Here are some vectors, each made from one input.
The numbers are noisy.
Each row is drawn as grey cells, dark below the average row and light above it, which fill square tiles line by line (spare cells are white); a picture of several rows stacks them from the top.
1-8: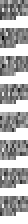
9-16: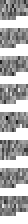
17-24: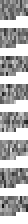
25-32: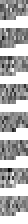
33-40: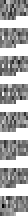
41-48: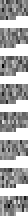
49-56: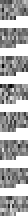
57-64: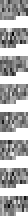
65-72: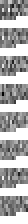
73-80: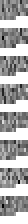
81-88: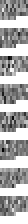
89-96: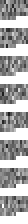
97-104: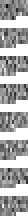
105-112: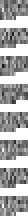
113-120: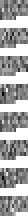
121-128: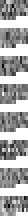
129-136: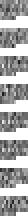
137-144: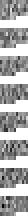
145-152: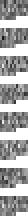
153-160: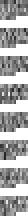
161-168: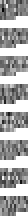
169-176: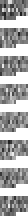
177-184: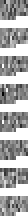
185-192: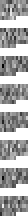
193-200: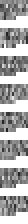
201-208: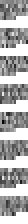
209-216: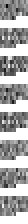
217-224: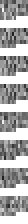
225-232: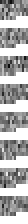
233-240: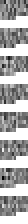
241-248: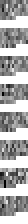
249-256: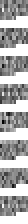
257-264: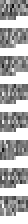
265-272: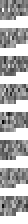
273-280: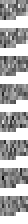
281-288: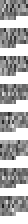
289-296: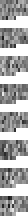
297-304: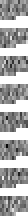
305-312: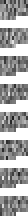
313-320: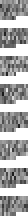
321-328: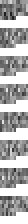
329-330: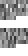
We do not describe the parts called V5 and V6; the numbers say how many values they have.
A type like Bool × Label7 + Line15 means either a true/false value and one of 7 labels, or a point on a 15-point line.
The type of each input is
(Line7 + V6) × V5 + List2(Line4).
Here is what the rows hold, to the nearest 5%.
About 60% of them hold a value of V5, together with either a point on a 7-point line, or a value of V6. The rest are lists of up to two points on a 4-point line: a few of all rows are empty, 15% hold one and 25% two.
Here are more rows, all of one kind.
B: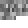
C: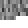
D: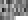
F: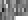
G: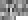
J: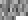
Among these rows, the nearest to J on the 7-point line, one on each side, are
C and G.
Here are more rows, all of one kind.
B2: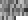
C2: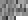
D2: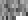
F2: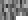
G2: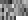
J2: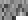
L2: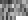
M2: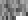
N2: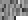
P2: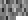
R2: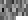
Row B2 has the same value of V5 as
C2 and N2.
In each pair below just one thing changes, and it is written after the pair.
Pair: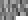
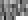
the place on the 7-point line
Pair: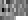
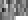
the place on the 7-point line
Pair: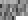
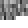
the value of V5
